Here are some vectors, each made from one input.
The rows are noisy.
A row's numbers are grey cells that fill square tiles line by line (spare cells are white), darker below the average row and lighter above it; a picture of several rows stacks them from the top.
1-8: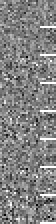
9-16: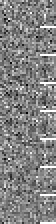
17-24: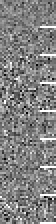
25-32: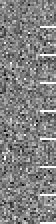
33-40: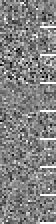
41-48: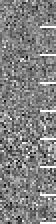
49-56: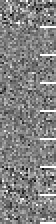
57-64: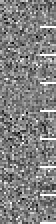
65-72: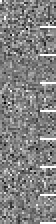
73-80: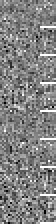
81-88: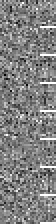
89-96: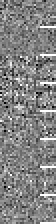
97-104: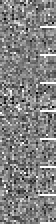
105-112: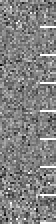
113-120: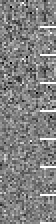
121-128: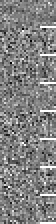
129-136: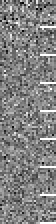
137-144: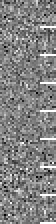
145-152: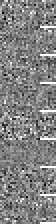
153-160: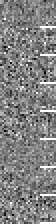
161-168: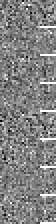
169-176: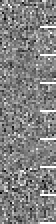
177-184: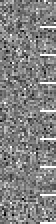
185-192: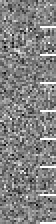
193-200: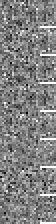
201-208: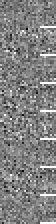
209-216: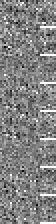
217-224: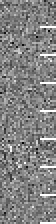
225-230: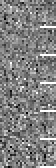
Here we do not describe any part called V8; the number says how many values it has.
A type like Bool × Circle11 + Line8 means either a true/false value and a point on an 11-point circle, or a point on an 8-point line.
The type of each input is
(Bool × Bool × Bool × Bool + Unit) × Line4 × (Tree9 × Tree9 × V8 + Unit).
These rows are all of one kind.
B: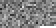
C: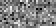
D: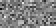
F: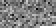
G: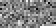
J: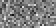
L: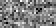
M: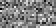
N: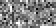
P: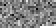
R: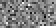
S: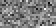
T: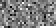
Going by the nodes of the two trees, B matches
C and R.
